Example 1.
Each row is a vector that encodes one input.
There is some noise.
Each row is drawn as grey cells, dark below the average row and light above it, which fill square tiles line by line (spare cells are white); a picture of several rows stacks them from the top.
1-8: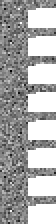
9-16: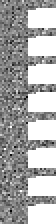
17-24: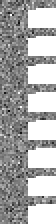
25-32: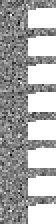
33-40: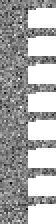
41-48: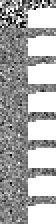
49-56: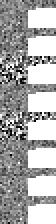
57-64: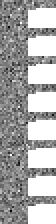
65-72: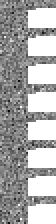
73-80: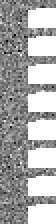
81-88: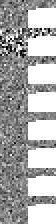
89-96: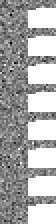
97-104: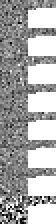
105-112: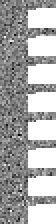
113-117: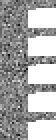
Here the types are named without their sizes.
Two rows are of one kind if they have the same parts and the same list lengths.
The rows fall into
2 kinds.
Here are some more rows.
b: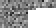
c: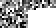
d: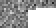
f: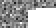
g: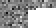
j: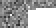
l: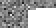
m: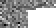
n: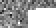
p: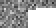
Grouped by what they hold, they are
b, d, f, g, j, l, m, n, p
c

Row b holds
a point on each of two lines.
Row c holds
a fixed value.
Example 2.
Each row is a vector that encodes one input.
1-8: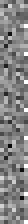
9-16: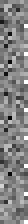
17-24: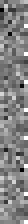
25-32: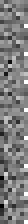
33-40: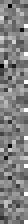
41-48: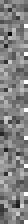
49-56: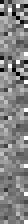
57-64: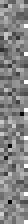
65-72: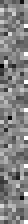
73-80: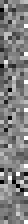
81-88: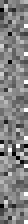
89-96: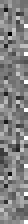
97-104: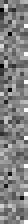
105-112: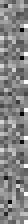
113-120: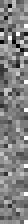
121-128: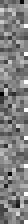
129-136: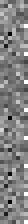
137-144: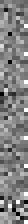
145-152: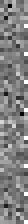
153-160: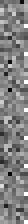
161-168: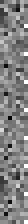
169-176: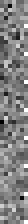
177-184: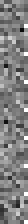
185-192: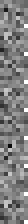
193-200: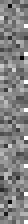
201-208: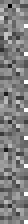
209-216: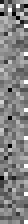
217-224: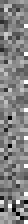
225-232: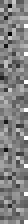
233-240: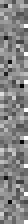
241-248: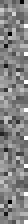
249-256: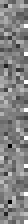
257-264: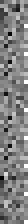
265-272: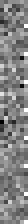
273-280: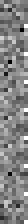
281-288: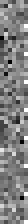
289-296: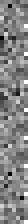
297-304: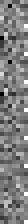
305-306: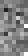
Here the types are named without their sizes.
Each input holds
either a fixed value, or a node of a tree.
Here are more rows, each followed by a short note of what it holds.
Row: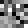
a fixed value
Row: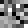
a fixed value
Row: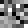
a fixed value
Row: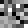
a fixed value
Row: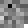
a node of a tree
